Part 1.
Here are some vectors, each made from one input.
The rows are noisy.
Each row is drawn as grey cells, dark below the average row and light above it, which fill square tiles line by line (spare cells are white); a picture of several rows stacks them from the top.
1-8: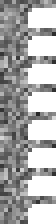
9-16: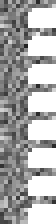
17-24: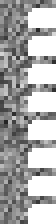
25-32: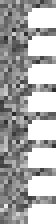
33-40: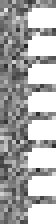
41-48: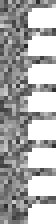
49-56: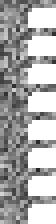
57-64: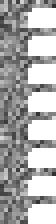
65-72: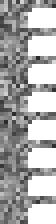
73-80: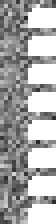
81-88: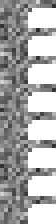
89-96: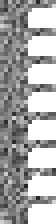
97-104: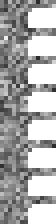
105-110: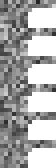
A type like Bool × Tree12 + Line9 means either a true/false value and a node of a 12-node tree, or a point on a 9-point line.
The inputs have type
Bool × Bool × Bool.
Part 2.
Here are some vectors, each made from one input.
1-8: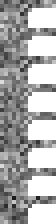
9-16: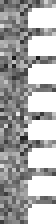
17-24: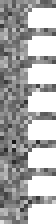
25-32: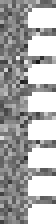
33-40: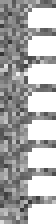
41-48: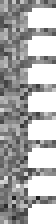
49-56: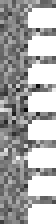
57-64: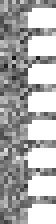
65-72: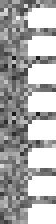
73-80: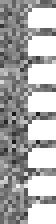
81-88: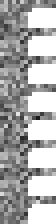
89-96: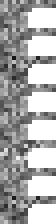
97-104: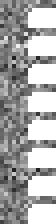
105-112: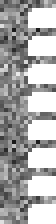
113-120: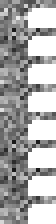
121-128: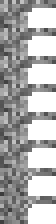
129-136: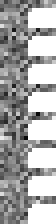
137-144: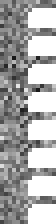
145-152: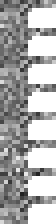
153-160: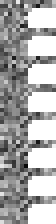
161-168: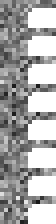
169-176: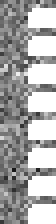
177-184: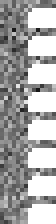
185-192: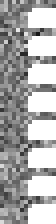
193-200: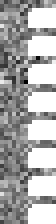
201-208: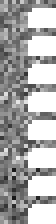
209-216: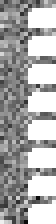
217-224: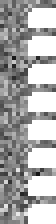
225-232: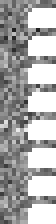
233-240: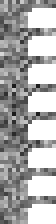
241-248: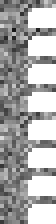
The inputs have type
Bool × Bool × Bool.
